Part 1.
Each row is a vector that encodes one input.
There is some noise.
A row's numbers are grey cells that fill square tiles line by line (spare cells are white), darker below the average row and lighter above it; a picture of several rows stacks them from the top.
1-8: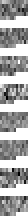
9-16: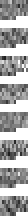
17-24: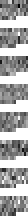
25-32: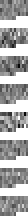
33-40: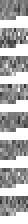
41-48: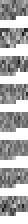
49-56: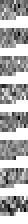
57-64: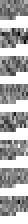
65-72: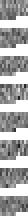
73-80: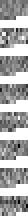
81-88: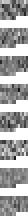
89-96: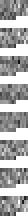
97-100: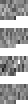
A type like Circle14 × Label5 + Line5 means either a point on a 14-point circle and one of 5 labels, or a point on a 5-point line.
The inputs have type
List2(Line8).
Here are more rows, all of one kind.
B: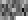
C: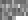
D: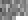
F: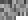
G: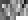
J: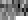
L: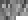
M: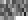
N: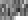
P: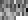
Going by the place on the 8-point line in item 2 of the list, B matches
F, G and L.
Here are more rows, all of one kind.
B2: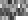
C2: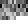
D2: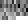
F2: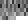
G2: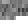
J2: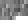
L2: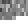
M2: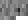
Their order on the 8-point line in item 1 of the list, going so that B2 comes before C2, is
L2, J2, B2, M2, G2, D2, F2, C2.
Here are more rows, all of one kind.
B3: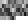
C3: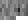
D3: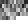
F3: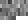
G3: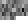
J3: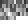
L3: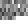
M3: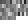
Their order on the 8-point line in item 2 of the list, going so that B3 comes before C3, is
B3, D3, F3, G3, L3, J3, C3, M3.
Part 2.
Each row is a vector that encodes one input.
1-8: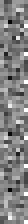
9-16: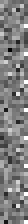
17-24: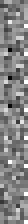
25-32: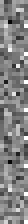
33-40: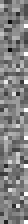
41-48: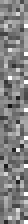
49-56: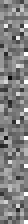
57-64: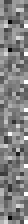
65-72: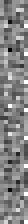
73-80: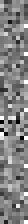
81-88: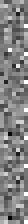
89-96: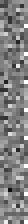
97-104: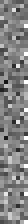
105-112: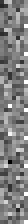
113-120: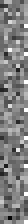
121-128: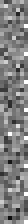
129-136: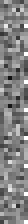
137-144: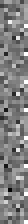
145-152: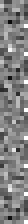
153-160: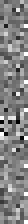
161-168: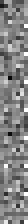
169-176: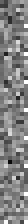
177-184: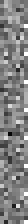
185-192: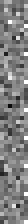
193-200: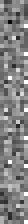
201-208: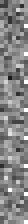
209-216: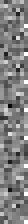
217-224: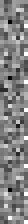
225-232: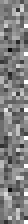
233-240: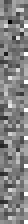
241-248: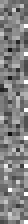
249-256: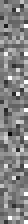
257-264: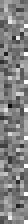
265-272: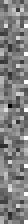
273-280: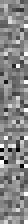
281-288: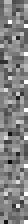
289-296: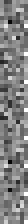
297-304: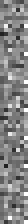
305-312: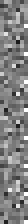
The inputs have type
List2(Circle5).
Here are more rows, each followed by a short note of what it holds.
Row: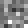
a list of two items
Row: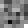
a list of one item
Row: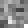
a list of two items
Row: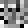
the empty list
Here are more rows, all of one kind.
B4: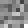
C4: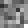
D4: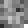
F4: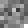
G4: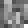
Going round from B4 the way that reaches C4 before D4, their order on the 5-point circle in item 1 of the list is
B4, C4, G4, D4, F4.
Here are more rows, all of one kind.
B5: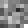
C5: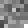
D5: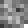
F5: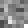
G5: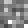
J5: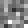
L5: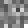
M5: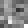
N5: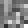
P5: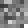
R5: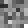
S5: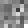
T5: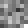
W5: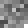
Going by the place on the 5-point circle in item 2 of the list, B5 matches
N5, S5 and T5.
